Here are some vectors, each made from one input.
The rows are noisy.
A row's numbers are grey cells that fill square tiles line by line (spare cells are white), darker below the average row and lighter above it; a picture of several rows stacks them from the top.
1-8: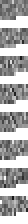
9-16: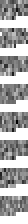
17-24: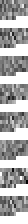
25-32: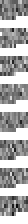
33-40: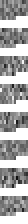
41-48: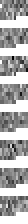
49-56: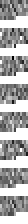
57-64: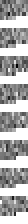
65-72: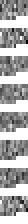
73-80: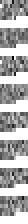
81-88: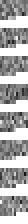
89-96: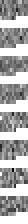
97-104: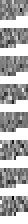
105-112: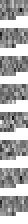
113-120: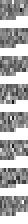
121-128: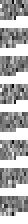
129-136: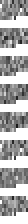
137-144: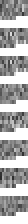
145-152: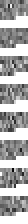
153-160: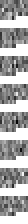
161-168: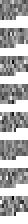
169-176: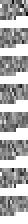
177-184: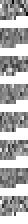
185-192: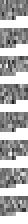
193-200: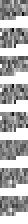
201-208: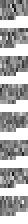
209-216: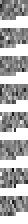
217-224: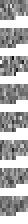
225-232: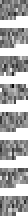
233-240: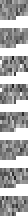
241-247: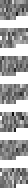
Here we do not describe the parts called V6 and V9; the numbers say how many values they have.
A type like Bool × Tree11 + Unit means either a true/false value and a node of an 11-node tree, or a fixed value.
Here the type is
Bool × V6 + Tree10 × V9.
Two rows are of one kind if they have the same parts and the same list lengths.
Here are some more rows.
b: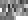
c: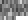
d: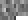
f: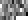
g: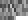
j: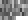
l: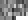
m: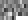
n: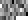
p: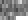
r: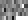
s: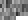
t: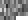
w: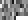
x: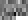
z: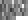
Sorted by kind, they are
b, f, g, n, w
c, d, j, l, m, p, r, s, t, x, z

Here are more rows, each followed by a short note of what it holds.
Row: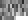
a true/false value and a value of V6
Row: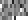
a true/false value and a value of V6
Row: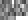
a node of a 10-node tree and a value of V9
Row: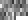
a true/false value and a value of V6
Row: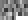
a node of a 10-node tree and a value of V9
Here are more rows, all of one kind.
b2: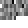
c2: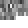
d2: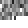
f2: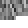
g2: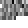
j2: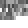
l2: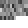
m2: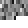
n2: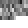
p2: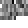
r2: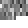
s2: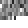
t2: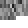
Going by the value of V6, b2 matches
g2, p2 and t2.
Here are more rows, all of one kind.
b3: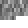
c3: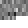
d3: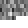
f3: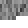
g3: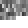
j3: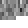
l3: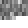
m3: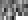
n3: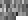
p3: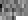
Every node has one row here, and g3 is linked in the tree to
c3.
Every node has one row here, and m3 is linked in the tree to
p3.
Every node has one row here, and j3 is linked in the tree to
f3.
